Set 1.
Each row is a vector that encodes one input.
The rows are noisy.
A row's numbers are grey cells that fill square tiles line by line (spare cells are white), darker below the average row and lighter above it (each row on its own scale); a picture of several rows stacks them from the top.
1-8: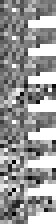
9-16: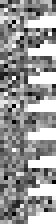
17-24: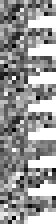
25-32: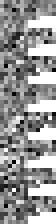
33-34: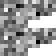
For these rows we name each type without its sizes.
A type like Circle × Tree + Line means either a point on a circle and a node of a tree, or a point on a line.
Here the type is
Bool × Bool × Bool.
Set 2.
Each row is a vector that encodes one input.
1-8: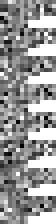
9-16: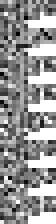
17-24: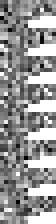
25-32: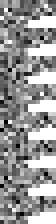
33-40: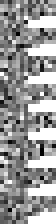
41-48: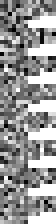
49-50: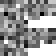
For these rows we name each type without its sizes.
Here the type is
Bool × Bool × Bool.
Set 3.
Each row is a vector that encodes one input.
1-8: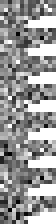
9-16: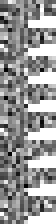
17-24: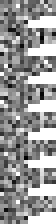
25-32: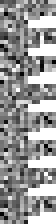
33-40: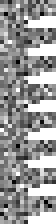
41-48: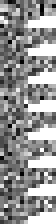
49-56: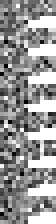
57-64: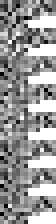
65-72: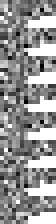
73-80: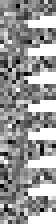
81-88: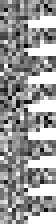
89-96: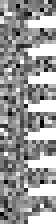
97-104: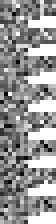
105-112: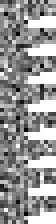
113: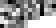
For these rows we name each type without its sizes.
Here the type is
Bool × Bool × Bool.
